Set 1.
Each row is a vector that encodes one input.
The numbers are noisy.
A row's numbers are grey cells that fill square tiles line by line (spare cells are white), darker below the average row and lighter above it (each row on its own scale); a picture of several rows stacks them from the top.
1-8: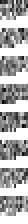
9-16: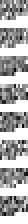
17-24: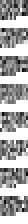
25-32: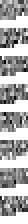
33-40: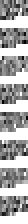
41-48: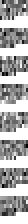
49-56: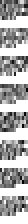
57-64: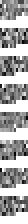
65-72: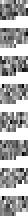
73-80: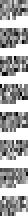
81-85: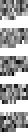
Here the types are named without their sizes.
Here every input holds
a label and a true/false value.
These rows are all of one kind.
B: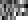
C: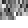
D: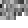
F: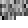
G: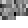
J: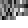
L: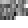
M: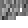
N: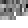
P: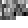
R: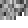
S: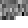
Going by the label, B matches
C, F, J and N.
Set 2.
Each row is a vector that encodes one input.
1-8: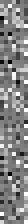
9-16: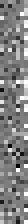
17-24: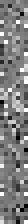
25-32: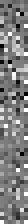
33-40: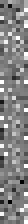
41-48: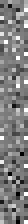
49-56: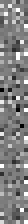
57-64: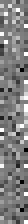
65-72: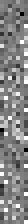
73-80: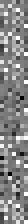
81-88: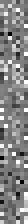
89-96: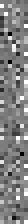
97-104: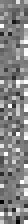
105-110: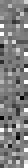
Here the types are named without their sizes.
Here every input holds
a point on a line, together with either a fixed value, or three true/false values.
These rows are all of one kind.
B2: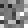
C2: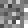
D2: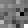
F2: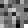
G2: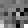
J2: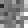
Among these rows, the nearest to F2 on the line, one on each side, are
B2 and J2.
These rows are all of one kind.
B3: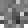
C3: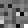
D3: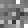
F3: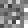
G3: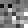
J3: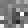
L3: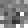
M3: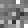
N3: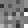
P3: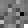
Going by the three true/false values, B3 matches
D3, J3, L3 and M3.
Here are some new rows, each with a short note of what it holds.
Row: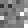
a point on a line and three true/false values
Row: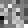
a point on a line
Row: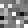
a point on a line
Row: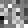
a point on a line
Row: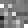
a point on a line
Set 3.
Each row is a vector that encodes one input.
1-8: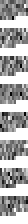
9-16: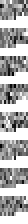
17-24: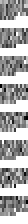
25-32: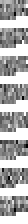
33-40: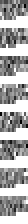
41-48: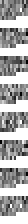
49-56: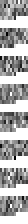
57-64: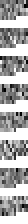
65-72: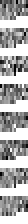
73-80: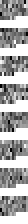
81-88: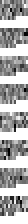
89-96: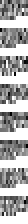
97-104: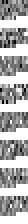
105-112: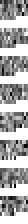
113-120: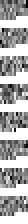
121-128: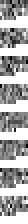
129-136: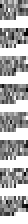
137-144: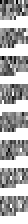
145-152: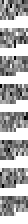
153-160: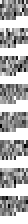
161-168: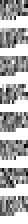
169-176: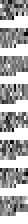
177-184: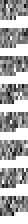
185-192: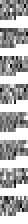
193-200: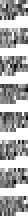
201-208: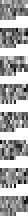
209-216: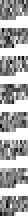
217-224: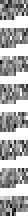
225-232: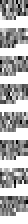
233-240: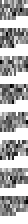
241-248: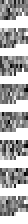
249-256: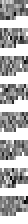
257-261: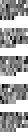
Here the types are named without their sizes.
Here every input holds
either a fixed value, or two labels.
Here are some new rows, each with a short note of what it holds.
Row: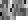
a fixed value
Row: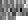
two labels
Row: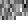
two labels
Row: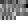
two labels
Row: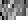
a fixed value
